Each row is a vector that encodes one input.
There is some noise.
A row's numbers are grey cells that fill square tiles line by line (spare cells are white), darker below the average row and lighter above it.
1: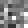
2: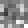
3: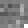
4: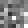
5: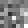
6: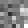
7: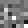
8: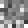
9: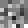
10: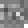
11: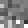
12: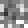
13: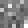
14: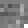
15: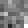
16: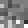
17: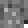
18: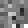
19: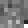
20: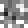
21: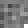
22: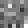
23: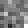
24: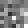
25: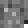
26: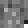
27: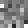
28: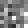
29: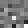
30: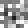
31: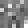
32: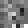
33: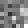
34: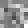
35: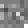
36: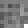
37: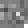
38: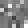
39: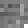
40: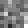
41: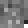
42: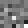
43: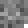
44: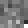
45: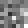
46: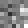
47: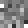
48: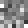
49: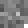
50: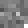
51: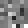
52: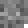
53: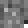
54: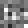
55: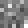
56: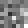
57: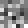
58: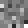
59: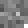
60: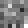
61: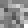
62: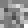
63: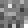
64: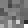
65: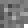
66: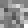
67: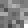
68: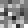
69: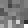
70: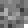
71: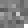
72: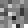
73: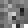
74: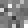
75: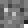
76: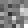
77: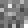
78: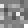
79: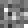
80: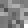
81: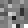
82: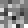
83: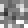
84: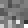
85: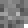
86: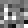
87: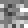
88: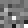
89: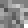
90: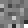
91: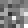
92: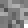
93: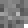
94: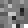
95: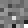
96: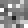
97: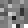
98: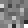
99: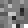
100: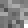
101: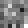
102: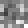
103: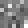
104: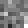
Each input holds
three true/false values.
